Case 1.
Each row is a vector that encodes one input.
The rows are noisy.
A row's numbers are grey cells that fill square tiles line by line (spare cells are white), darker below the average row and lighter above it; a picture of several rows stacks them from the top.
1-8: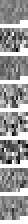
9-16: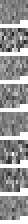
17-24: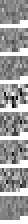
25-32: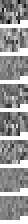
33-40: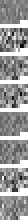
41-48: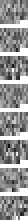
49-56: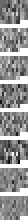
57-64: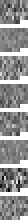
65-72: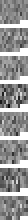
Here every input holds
a point on a 6-point line and a true/false value.
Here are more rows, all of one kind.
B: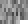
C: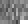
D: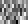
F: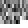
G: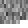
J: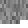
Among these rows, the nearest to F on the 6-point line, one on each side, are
B and J.
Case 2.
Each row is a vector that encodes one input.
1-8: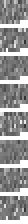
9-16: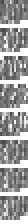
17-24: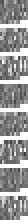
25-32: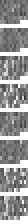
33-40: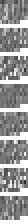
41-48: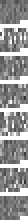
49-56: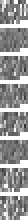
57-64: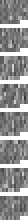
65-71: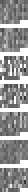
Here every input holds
a point on a 5-point line and a true/false value.
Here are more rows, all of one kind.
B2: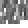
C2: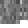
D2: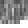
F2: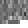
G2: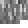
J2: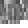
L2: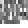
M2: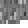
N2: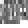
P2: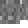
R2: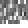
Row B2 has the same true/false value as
C2, G2, M2 and N2.
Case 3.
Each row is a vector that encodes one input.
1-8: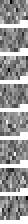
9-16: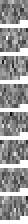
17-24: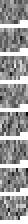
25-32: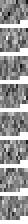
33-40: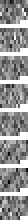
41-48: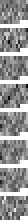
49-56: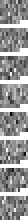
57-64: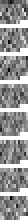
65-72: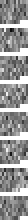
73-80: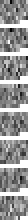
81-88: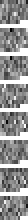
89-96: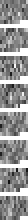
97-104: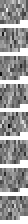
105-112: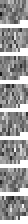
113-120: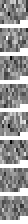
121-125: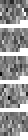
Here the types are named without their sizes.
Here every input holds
a point on a line, together with either a fixed value, or three true/false values.
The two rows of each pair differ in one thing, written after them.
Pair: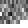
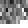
one of the three true/false values
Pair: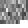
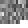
one of the three true/false values
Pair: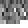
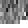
the place on the line
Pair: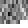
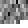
the place on the line
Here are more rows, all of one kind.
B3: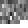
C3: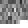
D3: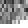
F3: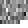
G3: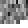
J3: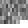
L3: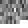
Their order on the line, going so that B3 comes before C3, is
F3, B3, D3, L3, C3, J3, G3.
